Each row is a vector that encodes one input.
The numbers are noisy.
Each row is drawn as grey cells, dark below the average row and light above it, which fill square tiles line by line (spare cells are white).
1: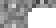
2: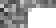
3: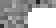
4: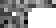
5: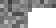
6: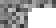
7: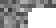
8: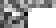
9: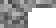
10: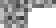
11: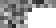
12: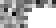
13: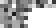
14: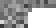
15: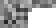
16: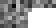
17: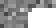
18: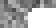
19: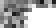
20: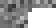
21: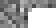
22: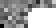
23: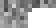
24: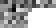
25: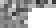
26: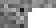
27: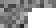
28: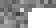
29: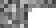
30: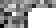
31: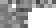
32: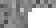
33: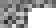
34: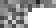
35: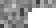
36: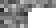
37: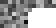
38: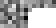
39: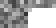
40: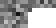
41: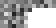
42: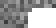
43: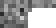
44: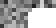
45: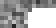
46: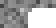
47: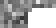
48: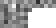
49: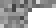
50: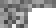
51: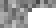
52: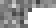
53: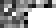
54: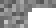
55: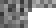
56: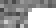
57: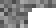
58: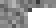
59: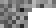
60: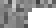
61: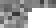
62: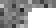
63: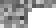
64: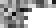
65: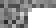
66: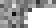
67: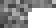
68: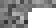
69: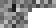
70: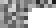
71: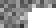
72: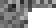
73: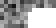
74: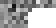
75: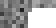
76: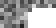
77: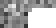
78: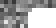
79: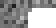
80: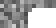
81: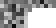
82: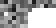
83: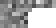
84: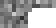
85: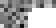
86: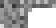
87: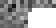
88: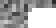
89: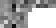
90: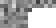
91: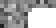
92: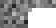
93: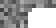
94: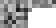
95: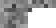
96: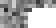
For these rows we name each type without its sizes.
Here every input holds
a label, together with either a label, or a node of a tree.
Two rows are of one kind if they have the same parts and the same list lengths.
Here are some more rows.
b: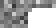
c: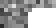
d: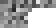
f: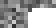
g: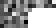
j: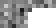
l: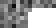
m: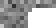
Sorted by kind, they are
b, d, f, g
c, j, l, m

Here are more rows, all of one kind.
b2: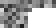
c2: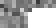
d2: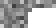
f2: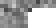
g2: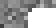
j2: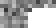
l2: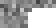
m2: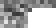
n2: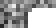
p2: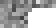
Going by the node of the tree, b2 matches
d2, f2, g2 and j2.
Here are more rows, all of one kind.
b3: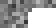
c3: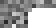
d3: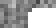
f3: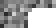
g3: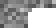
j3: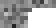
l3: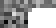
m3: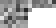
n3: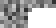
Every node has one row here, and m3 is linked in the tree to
c3.
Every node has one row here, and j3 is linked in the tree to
l3.
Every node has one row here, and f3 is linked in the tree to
d3 and g3.
